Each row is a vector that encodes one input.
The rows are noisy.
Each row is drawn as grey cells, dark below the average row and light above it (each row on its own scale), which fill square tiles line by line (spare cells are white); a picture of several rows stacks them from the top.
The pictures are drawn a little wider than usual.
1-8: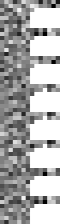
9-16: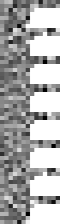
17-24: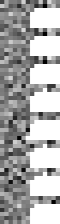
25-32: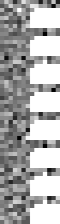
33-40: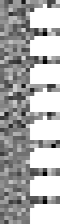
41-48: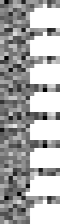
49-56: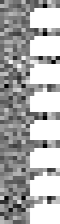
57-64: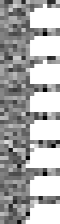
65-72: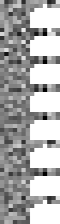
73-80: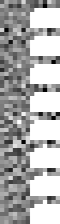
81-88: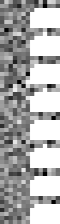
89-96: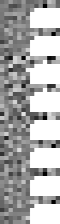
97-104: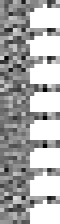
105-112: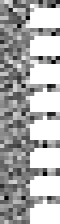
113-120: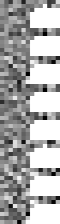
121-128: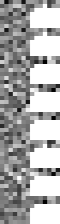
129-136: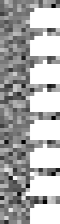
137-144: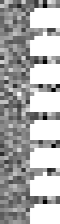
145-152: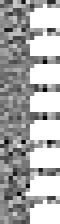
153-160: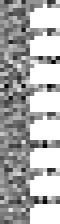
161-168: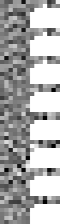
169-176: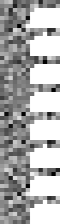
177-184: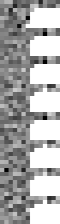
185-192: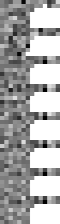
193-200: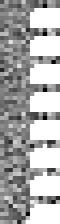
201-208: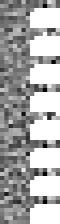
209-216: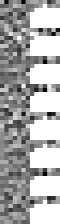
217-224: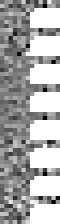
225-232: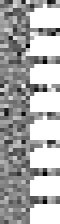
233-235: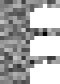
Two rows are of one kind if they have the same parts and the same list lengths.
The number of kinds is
3.
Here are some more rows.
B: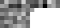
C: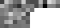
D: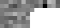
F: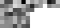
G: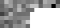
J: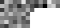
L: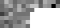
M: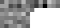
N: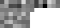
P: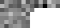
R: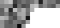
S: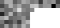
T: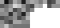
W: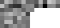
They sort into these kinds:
B, C, F, J, M, N, P, W
D, T
G, L, R, S

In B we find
a node of a 12-node tree and a true/false value.
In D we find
a point on a 4-point line and a true/false value.
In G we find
a point on a 5-point line.
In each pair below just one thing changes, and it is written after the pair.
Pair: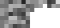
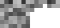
the node of the tree
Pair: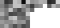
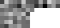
the true/false value
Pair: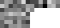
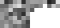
the true/false value
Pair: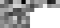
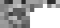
the node of the tree
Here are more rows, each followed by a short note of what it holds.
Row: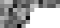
a point on a 5-point line
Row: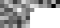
a point on a 5-point line
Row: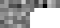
a node of a 12-node tree and a true/false value
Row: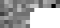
a point on a 5-point line
